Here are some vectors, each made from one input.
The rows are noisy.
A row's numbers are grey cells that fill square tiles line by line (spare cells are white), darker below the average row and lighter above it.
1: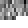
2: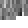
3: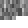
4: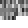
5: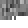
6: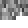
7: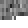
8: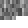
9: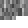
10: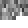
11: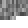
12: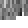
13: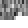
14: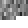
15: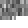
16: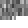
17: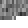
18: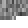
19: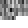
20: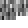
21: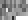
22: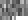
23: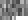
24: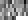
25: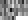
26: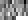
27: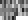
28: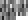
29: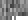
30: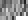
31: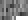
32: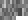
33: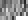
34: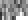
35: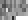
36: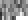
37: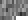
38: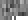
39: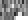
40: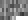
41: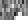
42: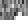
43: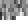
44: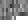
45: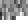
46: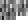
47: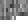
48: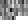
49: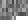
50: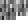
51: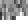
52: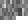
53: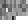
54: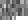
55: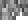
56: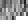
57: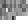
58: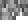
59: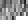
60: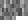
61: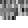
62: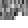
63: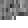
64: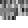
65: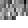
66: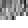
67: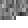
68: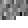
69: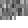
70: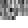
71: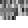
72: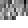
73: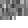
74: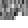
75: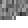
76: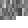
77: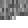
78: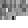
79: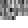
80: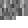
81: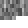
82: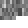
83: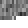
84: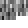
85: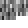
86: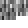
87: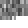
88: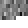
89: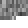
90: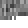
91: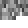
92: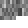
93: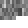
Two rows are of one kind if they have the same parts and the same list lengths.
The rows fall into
4 kinds.
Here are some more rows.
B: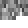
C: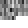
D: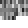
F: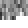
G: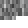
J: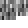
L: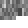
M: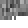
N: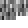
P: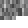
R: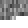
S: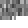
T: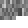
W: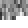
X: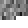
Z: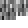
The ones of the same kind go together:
B, C, D, F, W
G, L, P, S, T
J, N, Z
M, R, X

